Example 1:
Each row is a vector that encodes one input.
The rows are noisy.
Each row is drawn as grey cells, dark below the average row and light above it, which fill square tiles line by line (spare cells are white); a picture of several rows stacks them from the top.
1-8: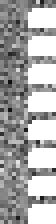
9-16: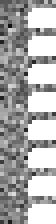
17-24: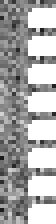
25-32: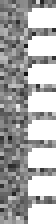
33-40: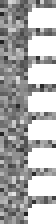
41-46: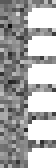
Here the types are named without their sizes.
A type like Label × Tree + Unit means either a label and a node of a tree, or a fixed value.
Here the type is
Line.
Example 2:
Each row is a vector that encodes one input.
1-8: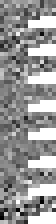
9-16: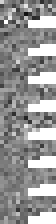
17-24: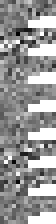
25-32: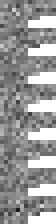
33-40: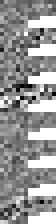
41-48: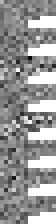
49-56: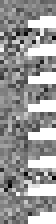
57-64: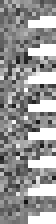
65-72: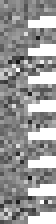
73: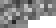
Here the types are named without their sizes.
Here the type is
Bool × Bool × Bool × Bool + Unit.
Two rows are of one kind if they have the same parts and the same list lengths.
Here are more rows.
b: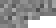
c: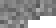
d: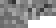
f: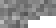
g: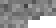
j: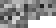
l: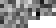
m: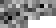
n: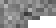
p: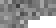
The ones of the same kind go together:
b, c, f, g, j, m, n, p
d, l

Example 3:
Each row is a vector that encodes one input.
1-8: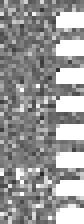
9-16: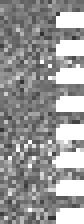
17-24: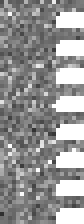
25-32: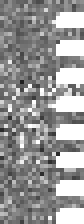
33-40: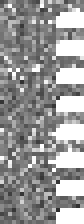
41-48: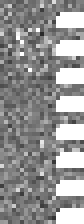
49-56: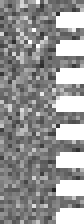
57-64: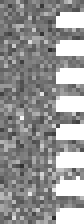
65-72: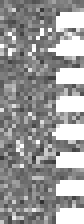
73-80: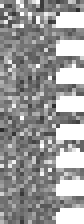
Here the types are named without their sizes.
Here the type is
Bool × Bool × Bool × Bool.
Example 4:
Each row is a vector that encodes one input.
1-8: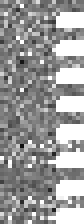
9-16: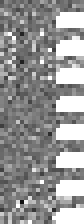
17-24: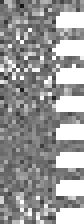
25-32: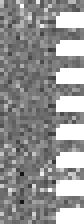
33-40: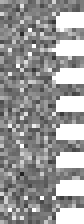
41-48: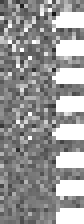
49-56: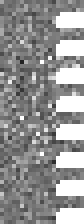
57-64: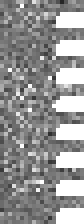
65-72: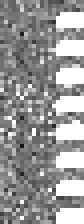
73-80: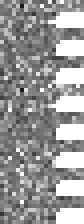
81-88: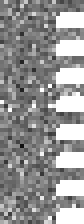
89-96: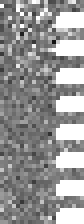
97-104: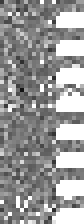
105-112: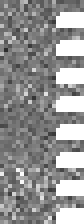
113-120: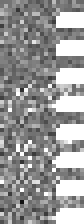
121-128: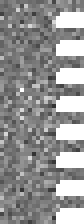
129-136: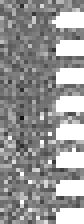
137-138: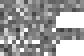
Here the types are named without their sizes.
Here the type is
Bool × Bool × Bool × Bool + Unit.
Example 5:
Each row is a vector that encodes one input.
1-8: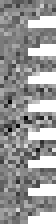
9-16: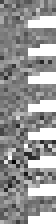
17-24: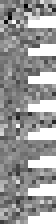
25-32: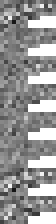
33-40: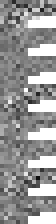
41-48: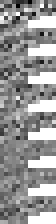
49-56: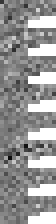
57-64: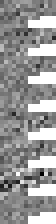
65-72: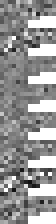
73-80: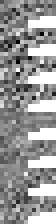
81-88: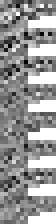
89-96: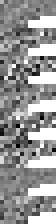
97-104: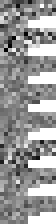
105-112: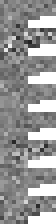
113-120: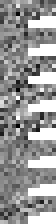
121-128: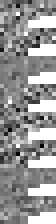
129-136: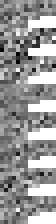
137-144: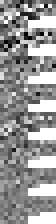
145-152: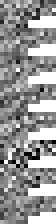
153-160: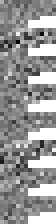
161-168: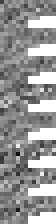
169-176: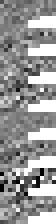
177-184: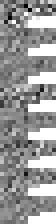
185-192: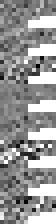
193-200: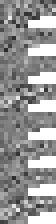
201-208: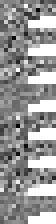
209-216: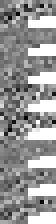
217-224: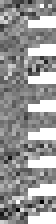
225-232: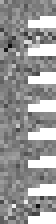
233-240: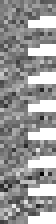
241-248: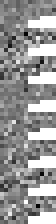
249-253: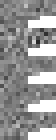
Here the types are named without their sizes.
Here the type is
Bool × Bool × Bool × Bool + Unit.
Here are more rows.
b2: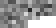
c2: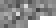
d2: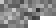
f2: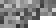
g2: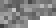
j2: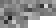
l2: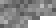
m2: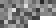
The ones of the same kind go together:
b2
c2, d2, f2, g2, j2, l2, m2

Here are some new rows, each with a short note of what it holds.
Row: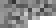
a fixed value
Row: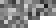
a fixed value
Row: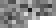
a fixed value
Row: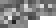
four true/false values
